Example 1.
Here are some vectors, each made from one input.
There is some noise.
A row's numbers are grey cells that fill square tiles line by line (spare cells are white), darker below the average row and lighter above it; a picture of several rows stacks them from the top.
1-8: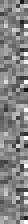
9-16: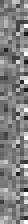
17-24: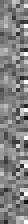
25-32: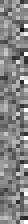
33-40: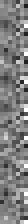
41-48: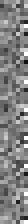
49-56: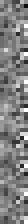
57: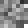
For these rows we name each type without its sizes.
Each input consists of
a point on a line and a true/false value.
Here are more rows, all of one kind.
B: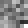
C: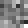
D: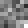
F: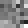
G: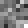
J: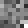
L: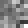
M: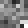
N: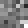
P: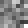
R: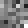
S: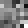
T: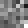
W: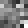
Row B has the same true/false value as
C, F, L and P.
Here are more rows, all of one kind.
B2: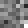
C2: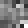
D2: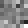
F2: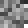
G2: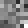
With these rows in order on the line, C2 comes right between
F2 and G2.
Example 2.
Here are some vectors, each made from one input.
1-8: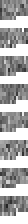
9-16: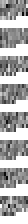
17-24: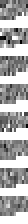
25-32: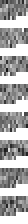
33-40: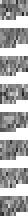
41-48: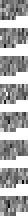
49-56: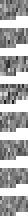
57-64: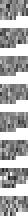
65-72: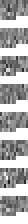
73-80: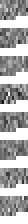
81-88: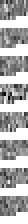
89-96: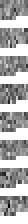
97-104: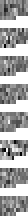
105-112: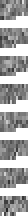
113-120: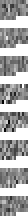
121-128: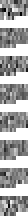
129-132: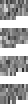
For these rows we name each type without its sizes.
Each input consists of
a list of items, each a point on each of two lines.
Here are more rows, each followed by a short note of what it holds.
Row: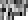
the empty list
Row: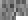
a list of one item
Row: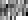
a list of two items
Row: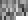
a list of two items
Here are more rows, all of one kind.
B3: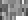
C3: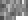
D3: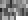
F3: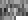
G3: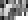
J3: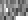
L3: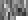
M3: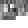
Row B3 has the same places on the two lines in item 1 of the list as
C3 and G3.
